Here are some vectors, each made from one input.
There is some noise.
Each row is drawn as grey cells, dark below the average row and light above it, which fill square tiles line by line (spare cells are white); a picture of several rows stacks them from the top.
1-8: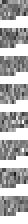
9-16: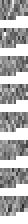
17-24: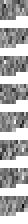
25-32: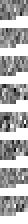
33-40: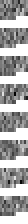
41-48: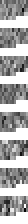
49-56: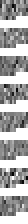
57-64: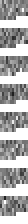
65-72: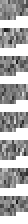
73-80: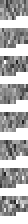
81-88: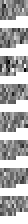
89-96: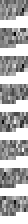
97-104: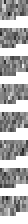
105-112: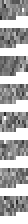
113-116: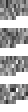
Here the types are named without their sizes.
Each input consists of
a list of points on a circle.
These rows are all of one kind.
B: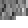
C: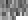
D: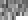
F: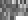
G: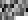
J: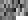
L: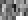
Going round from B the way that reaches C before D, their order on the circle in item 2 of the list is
B, L, F, G, J, C, D.
